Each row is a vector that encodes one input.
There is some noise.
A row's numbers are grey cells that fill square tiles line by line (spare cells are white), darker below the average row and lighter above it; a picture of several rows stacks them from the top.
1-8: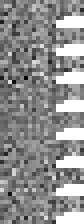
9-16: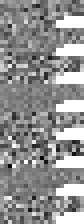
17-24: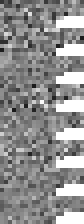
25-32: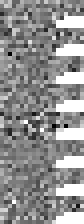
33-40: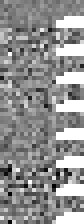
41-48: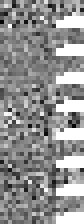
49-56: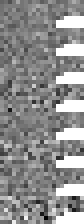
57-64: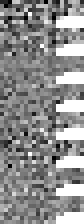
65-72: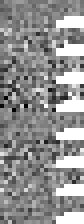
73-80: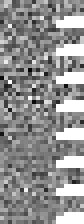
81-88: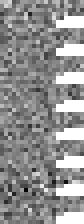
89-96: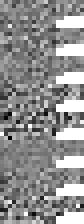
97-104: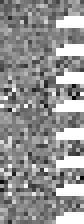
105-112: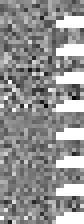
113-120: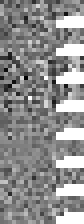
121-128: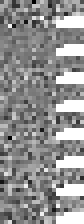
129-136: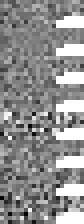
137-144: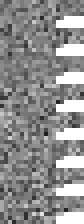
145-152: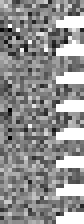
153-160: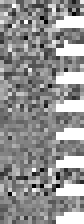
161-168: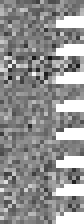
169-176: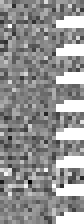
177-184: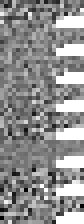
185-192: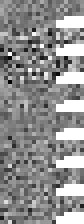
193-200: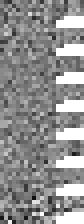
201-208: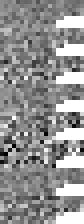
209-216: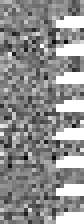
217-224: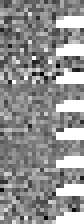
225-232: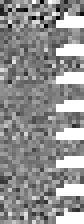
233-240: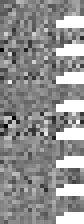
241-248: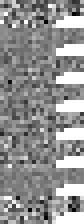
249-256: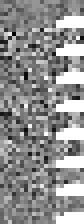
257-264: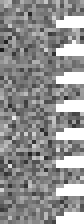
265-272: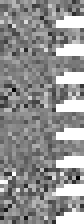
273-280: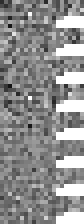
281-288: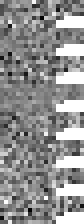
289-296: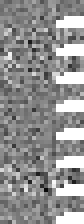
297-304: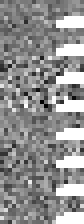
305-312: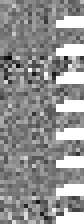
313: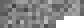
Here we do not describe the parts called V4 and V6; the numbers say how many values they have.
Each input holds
either a point on an 11-point circle and a true/false value, or a fixed value, or a value of V4 and a value of V6.
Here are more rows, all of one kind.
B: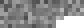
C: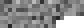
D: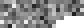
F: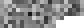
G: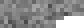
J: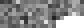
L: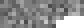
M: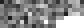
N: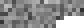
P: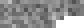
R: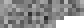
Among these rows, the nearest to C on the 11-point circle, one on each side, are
J and R.
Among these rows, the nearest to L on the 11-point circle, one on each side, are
B and M.
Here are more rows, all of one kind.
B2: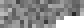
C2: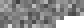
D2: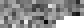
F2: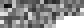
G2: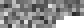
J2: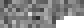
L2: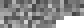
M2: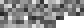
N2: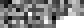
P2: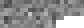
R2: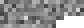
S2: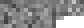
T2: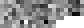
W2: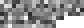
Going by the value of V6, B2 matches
C2, G2, N2 and S2.
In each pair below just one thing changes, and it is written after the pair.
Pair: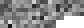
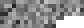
the place on the 11-point circle
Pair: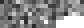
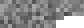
the true/false value
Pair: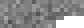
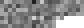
the true/false value
